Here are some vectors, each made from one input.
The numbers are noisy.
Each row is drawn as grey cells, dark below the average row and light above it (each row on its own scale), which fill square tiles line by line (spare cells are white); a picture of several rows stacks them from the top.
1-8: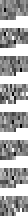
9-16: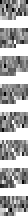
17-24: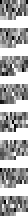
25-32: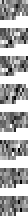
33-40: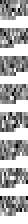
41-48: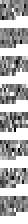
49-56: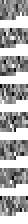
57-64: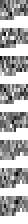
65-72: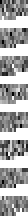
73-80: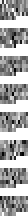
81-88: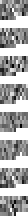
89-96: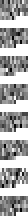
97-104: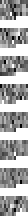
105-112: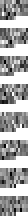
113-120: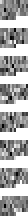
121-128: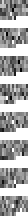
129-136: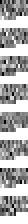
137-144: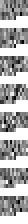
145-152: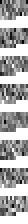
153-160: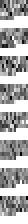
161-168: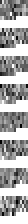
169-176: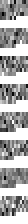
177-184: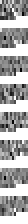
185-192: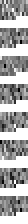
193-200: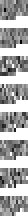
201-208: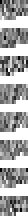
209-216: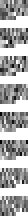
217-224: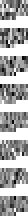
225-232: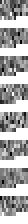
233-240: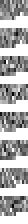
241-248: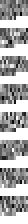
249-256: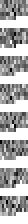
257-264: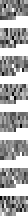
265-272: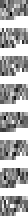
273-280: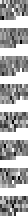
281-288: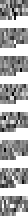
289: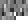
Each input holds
a list of up to two items, each either a point on a 7-point line, or a point on an 8-point line.
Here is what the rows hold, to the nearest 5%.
All of them are lists of up to two items, each either a point on a 7-point line, or a point on an 8-point line: a few are empty, 25% hold one and 75% two.
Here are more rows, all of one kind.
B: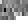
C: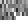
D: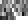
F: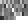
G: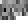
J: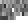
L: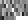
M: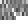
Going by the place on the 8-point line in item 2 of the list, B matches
F and M.
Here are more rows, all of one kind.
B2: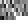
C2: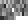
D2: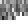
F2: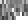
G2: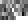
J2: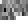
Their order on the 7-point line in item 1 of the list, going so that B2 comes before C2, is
D2, F2, B2, C2, G2, J2.
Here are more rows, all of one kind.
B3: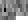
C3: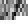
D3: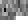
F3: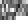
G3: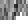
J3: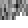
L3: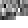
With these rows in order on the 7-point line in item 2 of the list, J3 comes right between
B3 and G3.
